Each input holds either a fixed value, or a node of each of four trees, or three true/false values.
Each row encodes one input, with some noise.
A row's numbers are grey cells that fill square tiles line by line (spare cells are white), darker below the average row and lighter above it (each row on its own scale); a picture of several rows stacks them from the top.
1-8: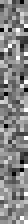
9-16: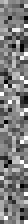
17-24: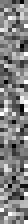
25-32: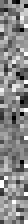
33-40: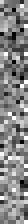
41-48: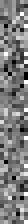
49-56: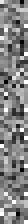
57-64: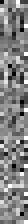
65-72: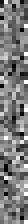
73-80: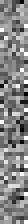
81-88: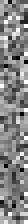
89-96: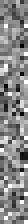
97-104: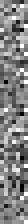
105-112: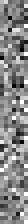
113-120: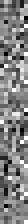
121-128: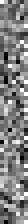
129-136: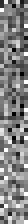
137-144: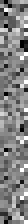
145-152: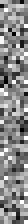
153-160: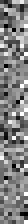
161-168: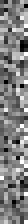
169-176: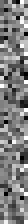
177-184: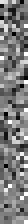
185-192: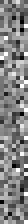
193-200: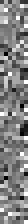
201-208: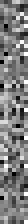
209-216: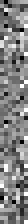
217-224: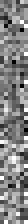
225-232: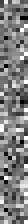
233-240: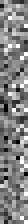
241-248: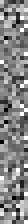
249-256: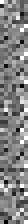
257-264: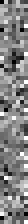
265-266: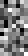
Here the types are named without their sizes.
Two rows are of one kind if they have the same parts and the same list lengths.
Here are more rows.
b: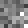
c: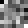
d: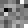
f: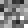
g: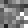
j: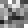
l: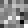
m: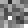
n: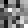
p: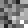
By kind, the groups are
b, d, g, p
c, f, j, l, m
n

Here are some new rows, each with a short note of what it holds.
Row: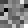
three true/false values
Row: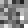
a node of each of four trees
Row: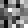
a fixed value
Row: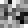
a node of each of four trees
